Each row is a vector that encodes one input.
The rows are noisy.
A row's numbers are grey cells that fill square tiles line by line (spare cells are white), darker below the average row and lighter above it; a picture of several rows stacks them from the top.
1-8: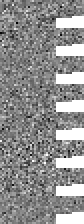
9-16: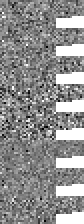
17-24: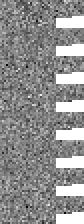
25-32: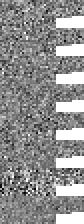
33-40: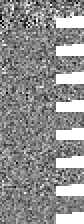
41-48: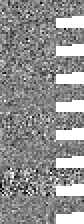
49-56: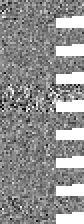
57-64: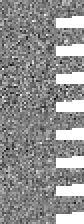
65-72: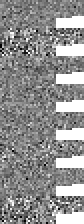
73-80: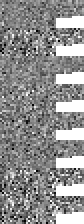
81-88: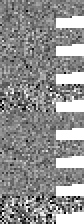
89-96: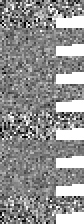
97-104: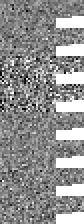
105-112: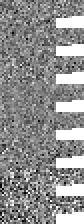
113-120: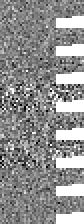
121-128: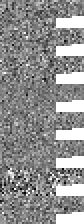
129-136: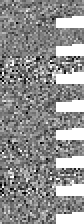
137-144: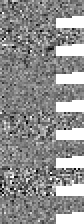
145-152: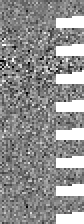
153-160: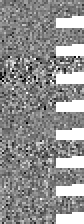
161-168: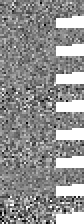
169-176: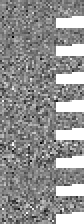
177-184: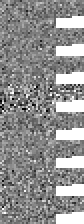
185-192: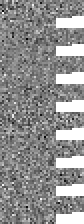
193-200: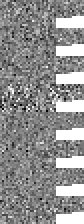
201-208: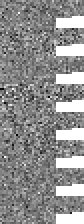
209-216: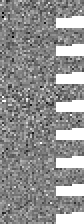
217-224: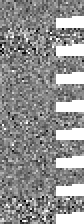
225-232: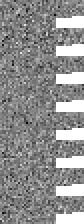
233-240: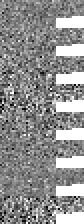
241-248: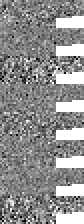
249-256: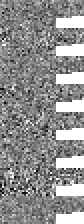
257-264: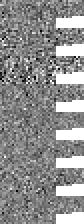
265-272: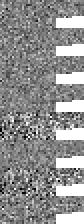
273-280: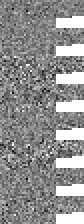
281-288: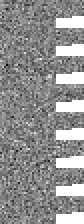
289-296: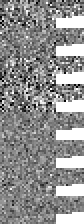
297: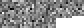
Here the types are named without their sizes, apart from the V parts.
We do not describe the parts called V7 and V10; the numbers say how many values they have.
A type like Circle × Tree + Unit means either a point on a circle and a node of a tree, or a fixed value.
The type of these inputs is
(Bool × Label + V7) × V10 + Line.
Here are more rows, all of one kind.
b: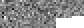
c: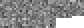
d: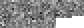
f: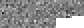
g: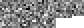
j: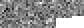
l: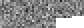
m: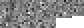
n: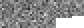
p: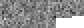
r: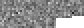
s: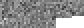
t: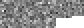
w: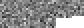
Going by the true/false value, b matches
j, l and m.
